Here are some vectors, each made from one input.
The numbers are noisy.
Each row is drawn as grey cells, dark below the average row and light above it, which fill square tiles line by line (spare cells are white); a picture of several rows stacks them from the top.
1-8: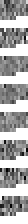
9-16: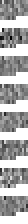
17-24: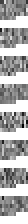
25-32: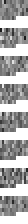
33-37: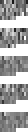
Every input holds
a point on a 5-point line and a true/false value.
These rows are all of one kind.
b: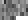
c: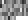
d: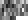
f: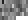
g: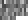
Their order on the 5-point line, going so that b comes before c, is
f, b, d, g, c.
